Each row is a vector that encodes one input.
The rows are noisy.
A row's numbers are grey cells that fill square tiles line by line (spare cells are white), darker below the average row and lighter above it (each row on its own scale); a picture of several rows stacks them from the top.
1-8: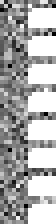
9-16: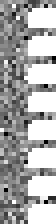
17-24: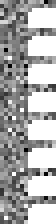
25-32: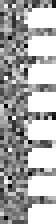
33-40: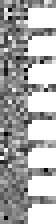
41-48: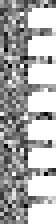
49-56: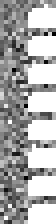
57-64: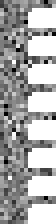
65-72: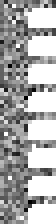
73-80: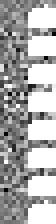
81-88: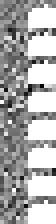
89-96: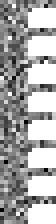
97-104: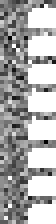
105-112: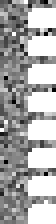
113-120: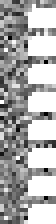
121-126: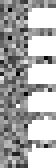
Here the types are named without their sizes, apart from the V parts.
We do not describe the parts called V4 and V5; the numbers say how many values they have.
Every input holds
either a value of V4 and a value of V5, or a list of points on a line.
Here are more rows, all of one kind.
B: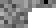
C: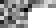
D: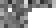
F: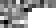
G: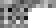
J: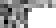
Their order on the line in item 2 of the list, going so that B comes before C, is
F, J, B, D, C, G.
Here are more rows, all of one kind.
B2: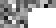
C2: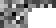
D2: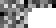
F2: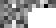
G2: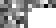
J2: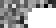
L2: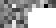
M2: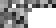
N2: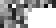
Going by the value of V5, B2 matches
F2 and L2.
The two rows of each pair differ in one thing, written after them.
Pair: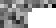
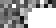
the value of V4
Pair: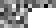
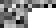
the value of V4
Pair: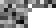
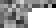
the value of V5
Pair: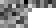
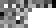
the value of V5
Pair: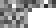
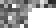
the value of V4
